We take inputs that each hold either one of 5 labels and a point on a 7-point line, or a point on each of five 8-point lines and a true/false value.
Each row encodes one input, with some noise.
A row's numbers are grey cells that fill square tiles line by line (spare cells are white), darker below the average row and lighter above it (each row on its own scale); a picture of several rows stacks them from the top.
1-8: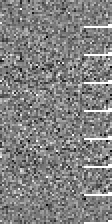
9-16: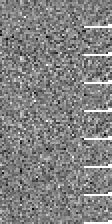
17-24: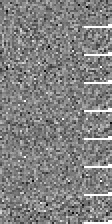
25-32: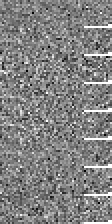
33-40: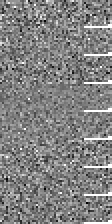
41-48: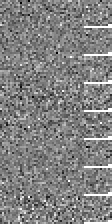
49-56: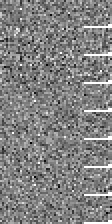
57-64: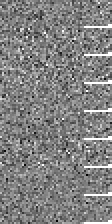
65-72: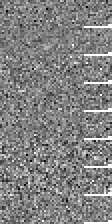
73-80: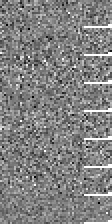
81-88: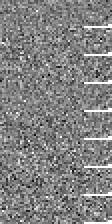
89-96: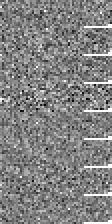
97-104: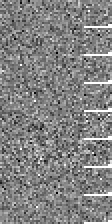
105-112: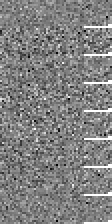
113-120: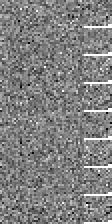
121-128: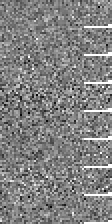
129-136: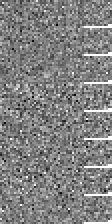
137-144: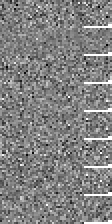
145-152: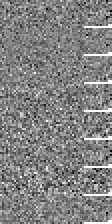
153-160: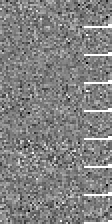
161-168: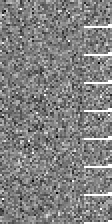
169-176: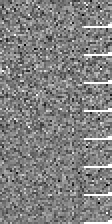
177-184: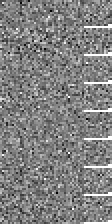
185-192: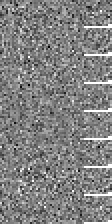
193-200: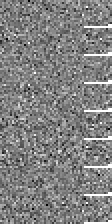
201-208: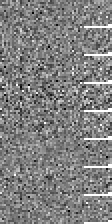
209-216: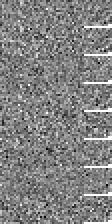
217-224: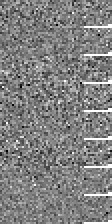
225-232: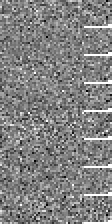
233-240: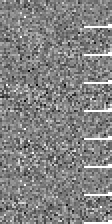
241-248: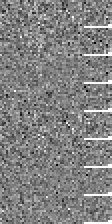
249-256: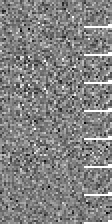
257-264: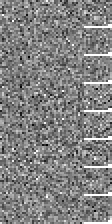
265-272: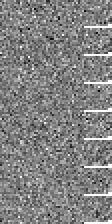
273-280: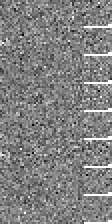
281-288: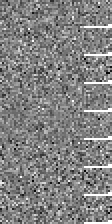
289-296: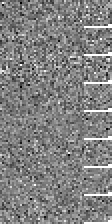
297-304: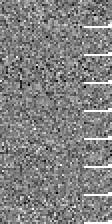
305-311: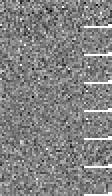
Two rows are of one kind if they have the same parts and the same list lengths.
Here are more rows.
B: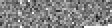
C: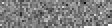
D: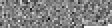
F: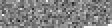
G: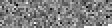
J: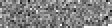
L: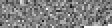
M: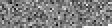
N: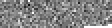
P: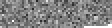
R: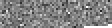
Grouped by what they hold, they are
B, D, L, N
C, F, G, J, M, P, R

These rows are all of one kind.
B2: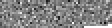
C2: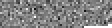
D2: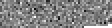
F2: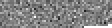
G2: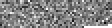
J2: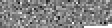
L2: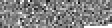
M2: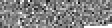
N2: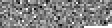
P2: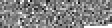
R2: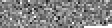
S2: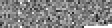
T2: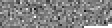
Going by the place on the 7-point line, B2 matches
J2, N2 and R2.
